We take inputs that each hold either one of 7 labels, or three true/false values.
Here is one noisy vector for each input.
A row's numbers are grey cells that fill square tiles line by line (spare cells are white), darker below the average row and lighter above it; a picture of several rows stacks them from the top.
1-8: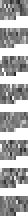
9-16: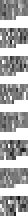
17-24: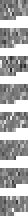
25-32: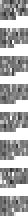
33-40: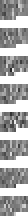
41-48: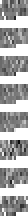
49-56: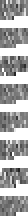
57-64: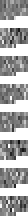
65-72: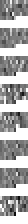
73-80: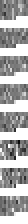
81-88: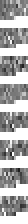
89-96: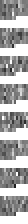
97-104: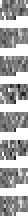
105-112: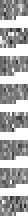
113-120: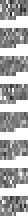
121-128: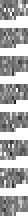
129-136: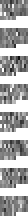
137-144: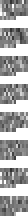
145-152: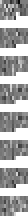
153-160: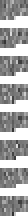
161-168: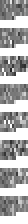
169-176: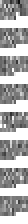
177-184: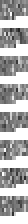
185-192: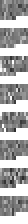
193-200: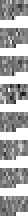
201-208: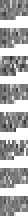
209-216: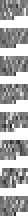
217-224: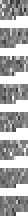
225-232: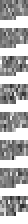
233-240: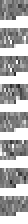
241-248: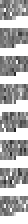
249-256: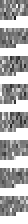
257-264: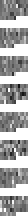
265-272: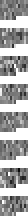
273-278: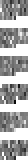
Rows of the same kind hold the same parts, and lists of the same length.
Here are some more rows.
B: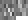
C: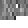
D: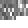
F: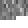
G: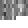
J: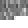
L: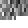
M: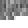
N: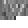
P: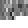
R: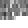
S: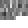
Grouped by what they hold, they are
B, C, D, F, G, J, M, N, P, R, S
L

